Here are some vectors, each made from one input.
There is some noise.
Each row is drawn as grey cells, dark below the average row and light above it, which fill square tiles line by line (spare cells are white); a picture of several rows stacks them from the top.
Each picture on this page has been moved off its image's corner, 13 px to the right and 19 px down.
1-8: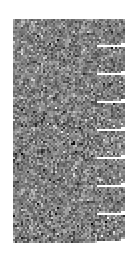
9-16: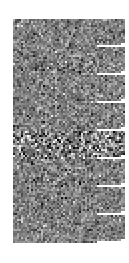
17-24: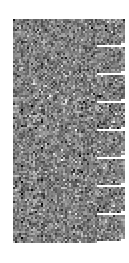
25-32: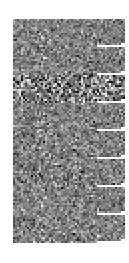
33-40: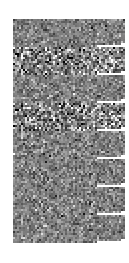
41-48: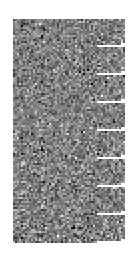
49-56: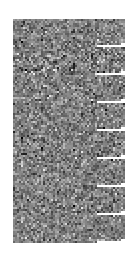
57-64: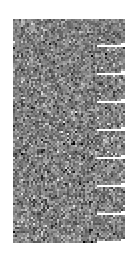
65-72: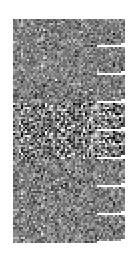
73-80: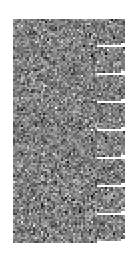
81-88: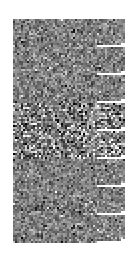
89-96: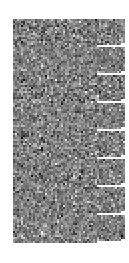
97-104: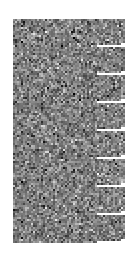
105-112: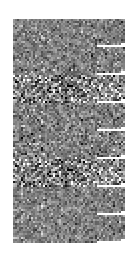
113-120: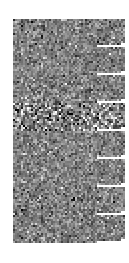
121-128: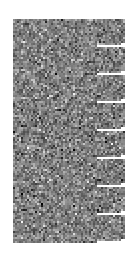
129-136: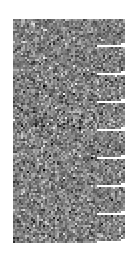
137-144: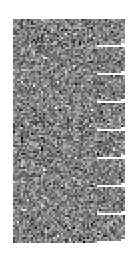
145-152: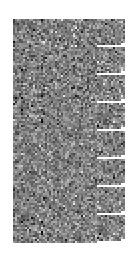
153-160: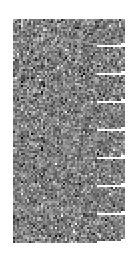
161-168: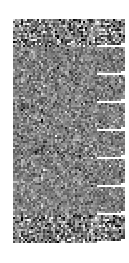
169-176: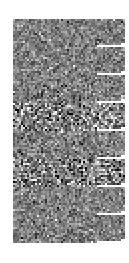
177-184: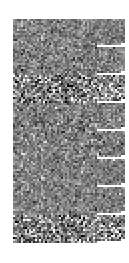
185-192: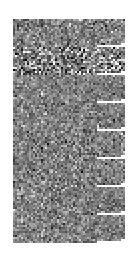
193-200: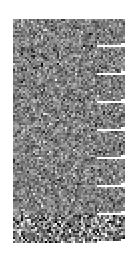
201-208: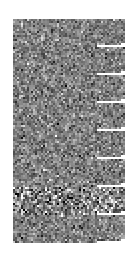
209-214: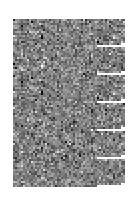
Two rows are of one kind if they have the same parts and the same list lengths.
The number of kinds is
3.
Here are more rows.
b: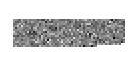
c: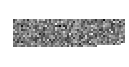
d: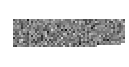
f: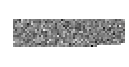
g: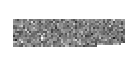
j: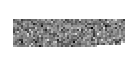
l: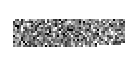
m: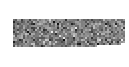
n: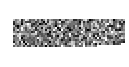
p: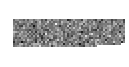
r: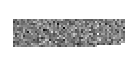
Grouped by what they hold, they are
b, f, g
c, d, j, m, p, r
l, n

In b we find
a point on a 5-point line, a node of a 7-node tree and a node of an 11-node tree.
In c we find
one of 6 labels, a node of a 7-node tree and a node of an 11-node tree.
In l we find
a point on a 6-point circle.
